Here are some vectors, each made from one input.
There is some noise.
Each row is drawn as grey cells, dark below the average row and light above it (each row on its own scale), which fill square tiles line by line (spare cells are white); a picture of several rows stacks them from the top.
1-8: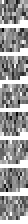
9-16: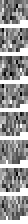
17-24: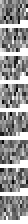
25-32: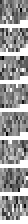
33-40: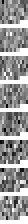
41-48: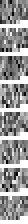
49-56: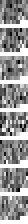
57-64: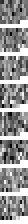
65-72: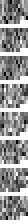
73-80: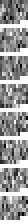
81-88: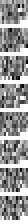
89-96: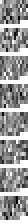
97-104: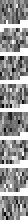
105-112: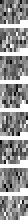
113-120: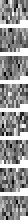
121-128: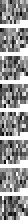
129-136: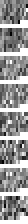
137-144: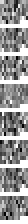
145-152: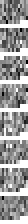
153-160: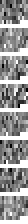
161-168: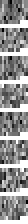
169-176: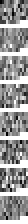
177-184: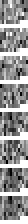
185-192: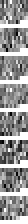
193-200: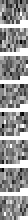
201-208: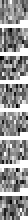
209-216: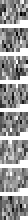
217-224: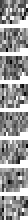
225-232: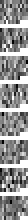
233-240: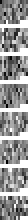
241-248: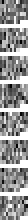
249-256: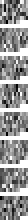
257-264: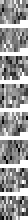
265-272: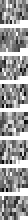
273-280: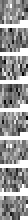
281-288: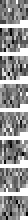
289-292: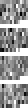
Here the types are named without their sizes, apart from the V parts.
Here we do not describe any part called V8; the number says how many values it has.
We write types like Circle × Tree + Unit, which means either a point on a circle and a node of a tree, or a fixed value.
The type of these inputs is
List(Bool × V8).
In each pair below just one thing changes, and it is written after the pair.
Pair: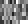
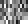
the true/false value in item 2 of the list
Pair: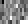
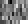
the value of V8 in item 2 of the list
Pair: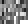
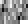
the true/false value in item 1 of the list
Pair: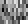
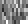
the true/false value in item 2 of the list
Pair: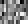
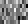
the true/false value in item 1 of the list
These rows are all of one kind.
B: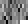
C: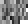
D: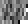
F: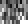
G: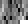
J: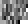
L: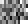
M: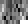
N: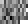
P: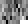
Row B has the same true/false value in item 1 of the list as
F, G, M and P.
